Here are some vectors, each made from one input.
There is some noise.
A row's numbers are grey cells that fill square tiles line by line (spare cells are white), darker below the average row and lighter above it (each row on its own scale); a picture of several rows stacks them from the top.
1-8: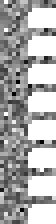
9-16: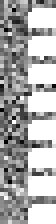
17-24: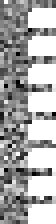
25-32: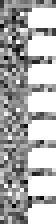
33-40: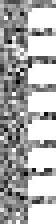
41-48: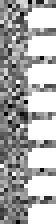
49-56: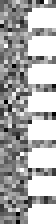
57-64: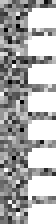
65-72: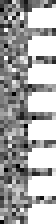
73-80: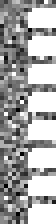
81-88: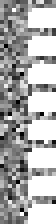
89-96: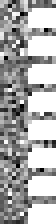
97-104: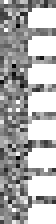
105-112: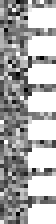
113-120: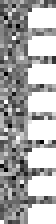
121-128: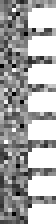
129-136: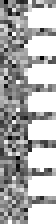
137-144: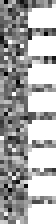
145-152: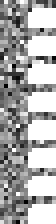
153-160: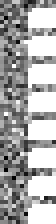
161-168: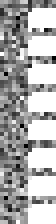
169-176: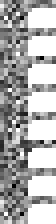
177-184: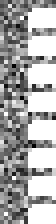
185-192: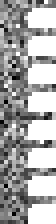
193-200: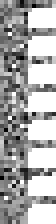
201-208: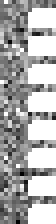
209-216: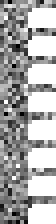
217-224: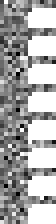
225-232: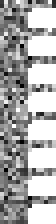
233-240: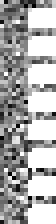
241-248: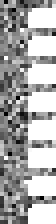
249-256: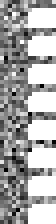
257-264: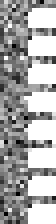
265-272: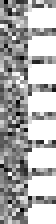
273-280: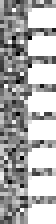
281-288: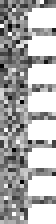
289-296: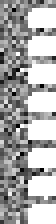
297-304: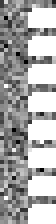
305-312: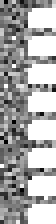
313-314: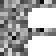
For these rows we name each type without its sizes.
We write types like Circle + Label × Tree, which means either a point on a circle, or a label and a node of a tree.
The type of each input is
Bool × Label.
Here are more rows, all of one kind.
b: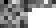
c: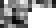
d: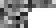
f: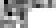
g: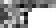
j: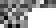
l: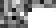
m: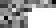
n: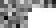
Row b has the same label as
f and m.
